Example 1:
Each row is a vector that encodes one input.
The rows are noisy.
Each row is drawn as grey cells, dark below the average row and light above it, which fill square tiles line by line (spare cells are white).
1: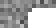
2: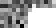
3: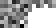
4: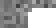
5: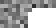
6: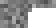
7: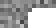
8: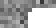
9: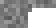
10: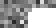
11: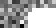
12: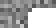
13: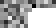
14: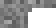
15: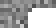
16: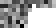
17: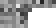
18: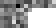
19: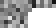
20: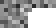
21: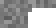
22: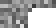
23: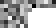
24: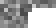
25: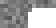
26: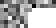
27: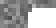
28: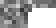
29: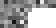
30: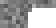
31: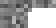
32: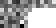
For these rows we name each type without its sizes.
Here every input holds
a point on a line.
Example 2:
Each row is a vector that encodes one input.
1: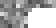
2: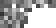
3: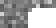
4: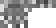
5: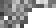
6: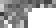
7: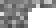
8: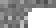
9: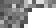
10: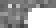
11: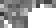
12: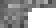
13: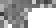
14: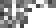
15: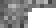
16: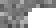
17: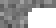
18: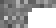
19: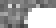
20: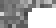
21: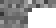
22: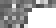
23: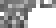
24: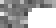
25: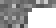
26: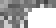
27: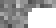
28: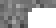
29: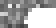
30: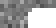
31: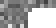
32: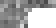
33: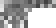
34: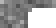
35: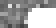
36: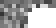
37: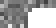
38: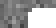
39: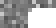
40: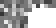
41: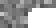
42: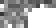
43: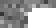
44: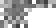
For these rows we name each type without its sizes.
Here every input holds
a label.
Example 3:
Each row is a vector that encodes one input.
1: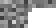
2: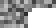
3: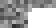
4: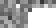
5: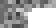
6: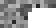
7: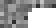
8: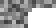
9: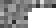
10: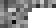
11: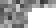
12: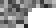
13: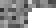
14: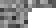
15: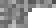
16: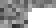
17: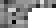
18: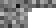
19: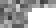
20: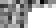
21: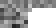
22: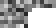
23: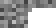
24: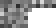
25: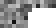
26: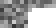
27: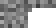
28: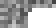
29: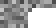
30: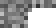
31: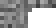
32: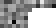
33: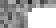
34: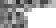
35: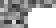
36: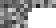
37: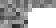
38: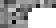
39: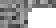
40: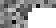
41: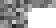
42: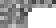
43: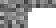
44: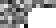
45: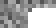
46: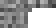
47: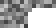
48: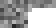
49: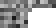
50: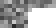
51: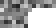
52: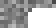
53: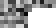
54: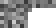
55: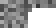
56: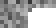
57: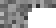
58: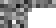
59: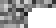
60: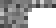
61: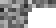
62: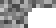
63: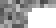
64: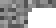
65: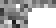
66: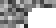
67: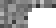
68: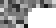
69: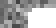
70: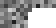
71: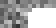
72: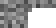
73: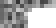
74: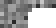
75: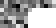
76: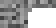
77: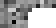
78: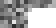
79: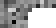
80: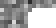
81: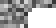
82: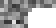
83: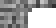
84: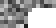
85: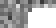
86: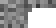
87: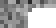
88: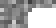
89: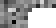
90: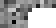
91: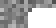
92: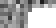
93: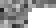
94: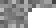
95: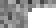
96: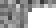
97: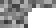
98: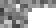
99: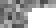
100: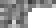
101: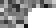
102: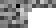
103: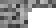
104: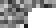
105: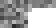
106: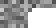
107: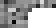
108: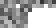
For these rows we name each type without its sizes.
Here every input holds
a point on a line.
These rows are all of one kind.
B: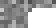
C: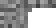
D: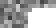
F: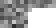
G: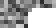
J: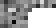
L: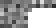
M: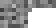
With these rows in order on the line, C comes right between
L and M.
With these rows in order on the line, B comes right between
D and G.
